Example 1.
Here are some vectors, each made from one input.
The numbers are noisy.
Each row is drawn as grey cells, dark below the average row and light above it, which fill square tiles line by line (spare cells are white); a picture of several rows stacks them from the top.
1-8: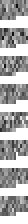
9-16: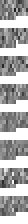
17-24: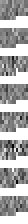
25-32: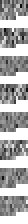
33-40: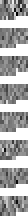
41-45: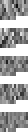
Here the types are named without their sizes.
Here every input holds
either a point on a line, or a node of a tree.
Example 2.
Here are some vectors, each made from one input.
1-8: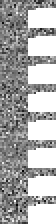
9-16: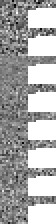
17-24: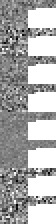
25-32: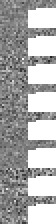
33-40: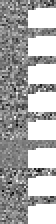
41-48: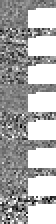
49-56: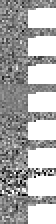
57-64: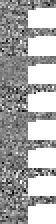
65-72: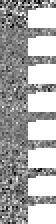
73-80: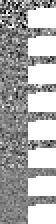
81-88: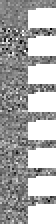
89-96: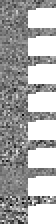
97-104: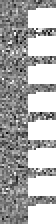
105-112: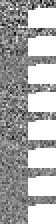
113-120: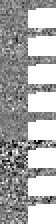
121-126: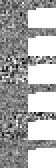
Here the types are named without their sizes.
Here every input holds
a point on a circle and a point on a line.
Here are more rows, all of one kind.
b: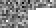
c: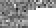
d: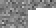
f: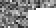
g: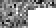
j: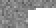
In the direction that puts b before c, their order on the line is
d, f, j, b, c, g.
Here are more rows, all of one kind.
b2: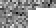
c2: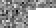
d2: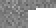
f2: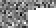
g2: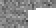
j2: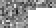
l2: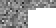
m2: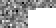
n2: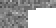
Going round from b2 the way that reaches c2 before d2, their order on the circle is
b2, c2, j2, n2, m2, d2, f2, g2, l2.
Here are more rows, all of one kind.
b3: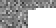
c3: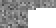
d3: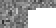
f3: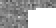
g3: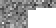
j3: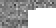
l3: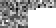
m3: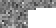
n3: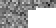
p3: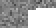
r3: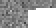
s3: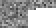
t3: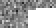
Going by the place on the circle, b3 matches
c3 and f3.
